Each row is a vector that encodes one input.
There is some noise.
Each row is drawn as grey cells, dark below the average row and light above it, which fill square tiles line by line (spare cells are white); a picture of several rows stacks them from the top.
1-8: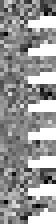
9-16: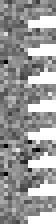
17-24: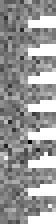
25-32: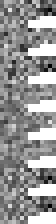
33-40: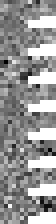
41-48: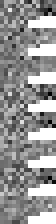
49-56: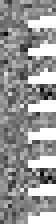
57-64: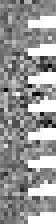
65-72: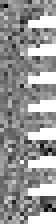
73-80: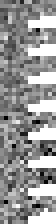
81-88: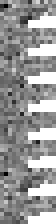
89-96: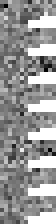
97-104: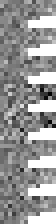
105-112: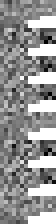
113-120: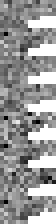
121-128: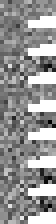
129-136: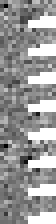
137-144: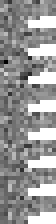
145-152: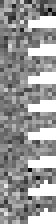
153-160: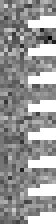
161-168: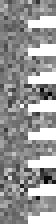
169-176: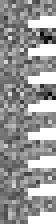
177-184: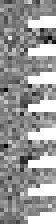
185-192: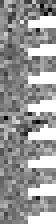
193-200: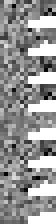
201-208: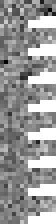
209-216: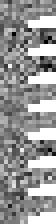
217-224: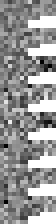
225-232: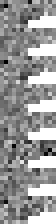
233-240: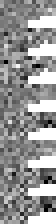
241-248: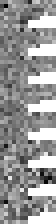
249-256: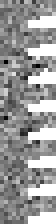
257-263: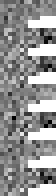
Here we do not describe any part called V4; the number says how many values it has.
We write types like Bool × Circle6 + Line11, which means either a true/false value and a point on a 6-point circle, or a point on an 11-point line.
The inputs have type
Circle14 + Line6 + V4.
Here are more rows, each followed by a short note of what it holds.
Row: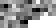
a value of V4
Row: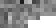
a point on a 14-point circle
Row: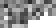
a value of V4
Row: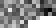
a point on a 6-point line
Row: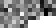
a point on a 6-point line
